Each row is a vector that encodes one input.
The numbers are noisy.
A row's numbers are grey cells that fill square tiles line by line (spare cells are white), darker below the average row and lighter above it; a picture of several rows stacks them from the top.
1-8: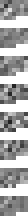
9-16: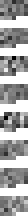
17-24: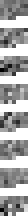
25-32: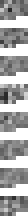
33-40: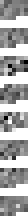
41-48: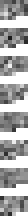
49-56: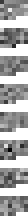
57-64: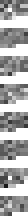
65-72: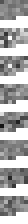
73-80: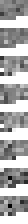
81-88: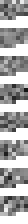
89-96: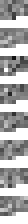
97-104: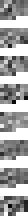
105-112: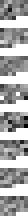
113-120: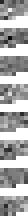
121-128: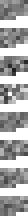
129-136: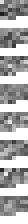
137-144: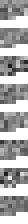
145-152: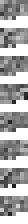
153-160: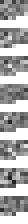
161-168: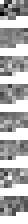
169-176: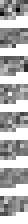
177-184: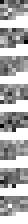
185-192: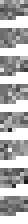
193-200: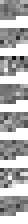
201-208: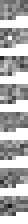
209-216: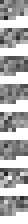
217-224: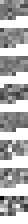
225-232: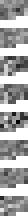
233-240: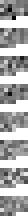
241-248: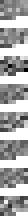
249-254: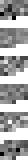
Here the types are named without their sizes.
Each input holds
a point on a circle and a node of a tree, together with a list of points on a line.
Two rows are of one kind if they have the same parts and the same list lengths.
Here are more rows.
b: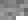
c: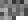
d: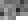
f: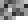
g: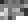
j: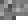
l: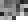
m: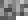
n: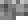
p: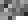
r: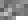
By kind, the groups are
b, d, f, j
c
g, m, n, p
l, r

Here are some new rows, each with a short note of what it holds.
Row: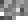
a point on a circle and a node of a tree, together with the empty list
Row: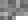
a point on a circle and a node of a tree, together with a list of three items
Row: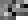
a point on a circle and a node of a tree, together with a list of three items
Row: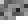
a point on a circle and a node of a tree, together with the empty list
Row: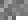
a point on a circle and a node of a tree, together with a list of three items
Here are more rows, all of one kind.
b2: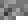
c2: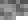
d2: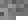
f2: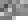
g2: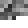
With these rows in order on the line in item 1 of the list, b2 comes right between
c2 and d2.
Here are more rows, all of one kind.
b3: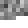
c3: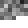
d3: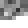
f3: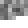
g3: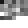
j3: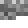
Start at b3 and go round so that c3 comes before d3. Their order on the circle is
b3, f3, j3, c3, g3, d3.
